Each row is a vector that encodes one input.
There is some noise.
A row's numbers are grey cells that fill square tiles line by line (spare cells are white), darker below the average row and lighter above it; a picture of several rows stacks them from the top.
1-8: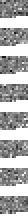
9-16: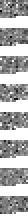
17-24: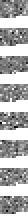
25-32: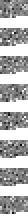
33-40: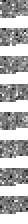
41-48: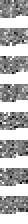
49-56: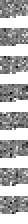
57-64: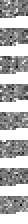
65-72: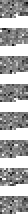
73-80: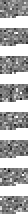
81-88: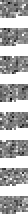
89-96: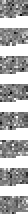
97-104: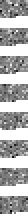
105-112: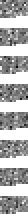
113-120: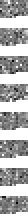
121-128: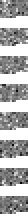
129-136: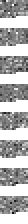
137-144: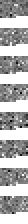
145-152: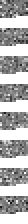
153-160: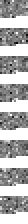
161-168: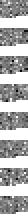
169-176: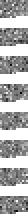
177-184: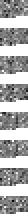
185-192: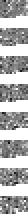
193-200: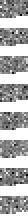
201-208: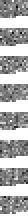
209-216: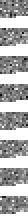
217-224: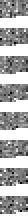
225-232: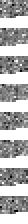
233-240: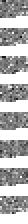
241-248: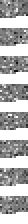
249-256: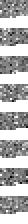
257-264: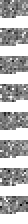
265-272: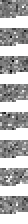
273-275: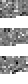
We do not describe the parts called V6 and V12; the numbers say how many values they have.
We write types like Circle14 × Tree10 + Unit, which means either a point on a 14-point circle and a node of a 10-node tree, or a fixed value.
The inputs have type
Bool × Bool × Bool × Bool × Bool × (Line8 + V6) × V12.
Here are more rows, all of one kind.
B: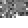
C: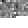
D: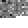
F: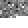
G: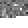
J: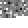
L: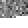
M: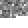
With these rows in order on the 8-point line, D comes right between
F and M.
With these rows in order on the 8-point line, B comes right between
J and L.
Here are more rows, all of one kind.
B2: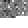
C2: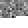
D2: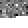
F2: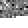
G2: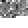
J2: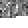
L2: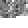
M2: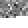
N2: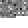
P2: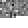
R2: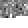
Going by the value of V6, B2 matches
D2, F2, J2 and N2.
